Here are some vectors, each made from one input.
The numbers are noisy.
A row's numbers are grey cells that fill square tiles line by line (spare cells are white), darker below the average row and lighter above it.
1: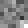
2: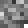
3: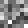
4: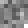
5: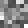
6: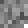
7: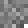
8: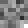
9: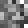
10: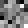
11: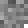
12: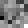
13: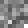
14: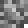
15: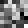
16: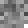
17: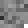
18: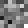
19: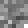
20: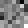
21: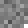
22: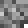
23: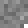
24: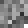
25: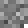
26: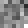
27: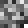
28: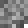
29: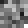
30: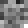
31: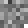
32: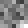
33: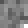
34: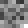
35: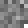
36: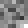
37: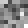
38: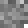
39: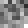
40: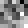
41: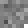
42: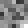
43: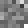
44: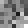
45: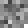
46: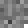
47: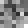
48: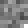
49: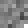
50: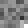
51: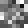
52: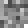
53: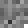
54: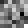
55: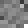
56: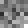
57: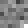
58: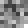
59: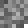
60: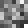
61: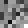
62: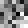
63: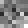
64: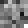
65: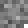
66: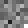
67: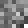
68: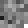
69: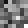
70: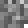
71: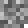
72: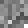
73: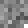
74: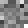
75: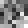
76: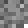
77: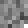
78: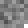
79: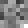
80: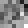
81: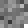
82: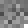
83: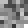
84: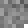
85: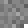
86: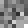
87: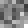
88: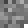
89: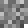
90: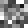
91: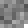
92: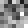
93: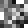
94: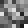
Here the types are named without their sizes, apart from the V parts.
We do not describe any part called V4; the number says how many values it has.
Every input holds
either a point on a line and a value of V4, or four true/false values.
